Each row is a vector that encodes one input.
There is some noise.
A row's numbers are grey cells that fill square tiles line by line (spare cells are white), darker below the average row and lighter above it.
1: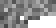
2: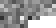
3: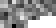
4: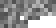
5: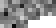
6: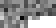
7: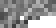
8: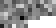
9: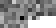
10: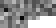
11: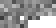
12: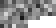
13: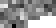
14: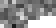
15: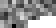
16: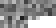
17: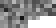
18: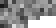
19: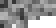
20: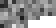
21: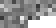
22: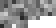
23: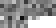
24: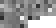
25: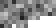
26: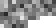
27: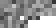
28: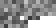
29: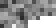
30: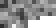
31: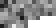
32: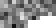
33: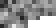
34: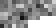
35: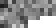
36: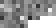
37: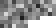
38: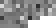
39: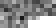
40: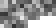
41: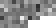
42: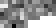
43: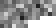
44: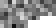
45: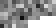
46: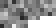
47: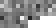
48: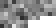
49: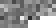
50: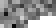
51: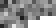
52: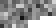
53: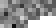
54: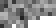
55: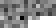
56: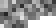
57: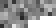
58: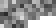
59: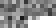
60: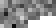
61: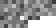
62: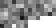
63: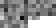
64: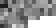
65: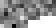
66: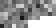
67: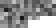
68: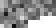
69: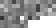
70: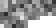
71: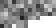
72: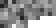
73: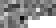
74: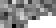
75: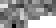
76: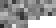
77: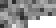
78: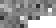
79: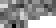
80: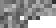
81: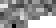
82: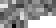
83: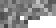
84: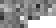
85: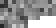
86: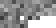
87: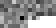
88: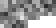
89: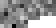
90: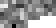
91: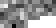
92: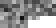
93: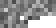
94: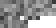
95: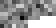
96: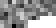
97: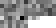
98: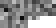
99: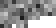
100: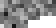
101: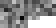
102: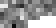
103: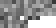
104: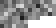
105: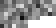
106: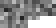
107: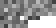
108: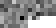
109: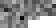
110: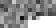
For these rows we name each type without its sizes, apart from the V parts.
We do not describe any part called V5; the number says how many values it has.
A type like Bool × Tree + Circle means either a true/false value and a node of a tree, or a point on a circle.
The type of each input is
Bool × (Line + V5).
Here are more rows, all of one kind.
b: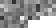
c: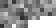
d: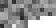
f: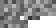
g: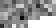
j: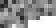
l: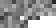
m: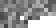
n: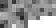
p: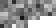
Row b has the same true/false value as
f, l and m.
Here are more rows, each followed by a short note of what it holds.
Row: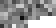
a point on a line and a true/false value
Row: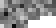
a true/false value and a value of V5
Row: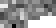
a true/false value and a value of V5
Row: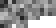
a point on a line and a true/false value
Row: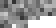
a point on a line and a true/false value
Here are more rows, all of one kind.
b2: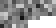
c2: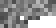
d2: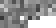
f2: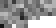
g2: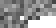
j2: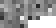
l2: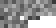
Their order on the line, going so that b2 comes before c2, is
j2, b2, d2, f2, g2, l2, c2.
